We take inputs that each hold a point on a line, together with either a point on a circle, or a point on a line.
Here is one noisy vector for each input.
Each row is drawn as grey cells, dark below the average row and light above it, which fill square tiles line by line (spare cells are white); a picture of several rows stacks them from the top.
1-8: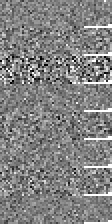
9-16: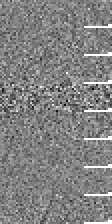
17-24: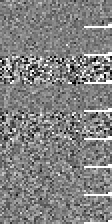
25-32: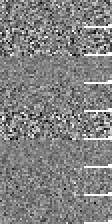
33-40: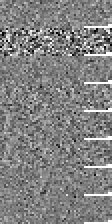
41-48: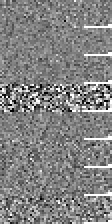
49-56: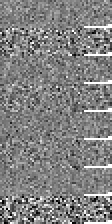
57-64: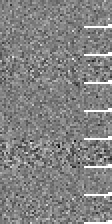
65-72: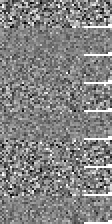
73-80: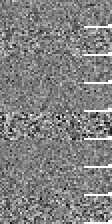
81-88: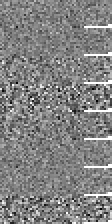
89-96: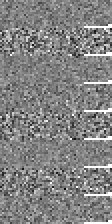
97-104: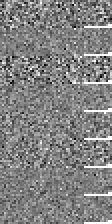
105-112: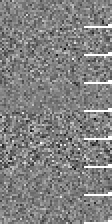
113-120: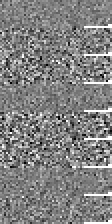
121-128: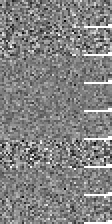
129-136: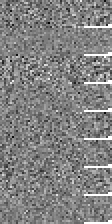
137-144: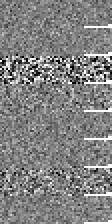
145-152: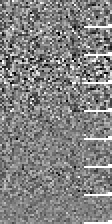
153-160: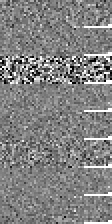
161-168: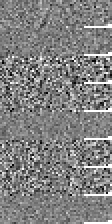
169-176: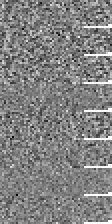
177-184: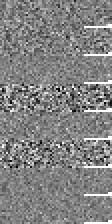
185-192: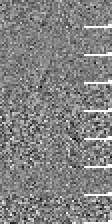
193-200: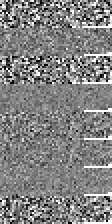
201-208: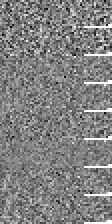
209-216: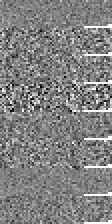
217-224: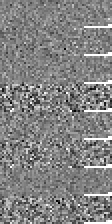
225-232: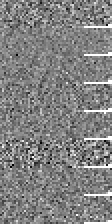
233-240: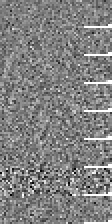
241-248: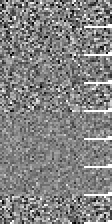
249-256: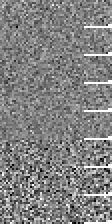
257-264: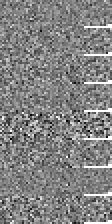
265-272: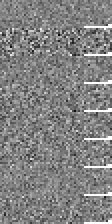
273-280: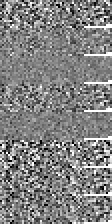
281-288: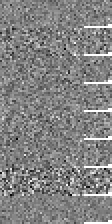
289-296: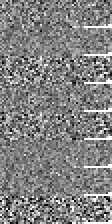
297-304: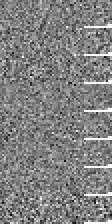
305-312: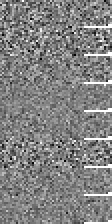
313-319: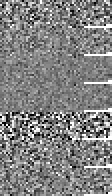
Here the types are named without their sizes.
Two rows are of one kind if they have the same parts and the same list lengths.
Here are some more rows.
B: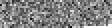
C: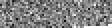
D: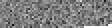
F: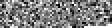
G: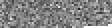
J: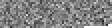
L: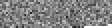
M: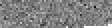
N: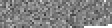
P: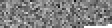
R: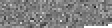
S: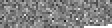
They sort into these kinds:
B, C, D, F, M, P, R, S
G, J, L, N

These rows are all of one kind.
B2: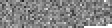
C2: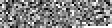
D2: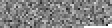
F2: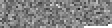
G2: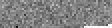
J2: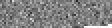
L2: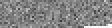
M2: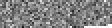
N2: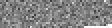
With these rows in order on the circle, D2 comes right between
B2 and L2.
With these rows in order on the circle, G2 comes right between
C2 and L2.
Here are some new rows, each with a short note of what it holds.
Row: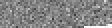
a point on a circle and a point on a line
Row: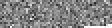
a point on a circle and a point on a line
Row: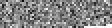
a point on a circle and a point on a line
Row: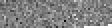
a point on each of two lines
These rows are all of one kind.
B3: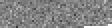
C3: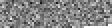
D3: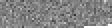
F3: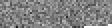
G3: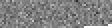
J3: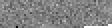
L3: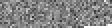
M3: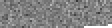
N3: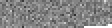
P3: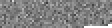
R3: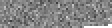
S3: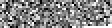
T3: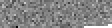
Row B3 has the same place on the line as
C3, D3, N3 and S3.
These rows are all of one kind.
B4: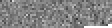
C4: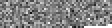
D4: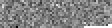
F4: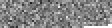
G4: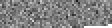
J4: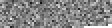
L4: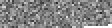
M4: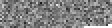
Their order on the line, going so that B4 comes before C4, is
B4, G4, M4, D4, C4, J4, L4, F4.
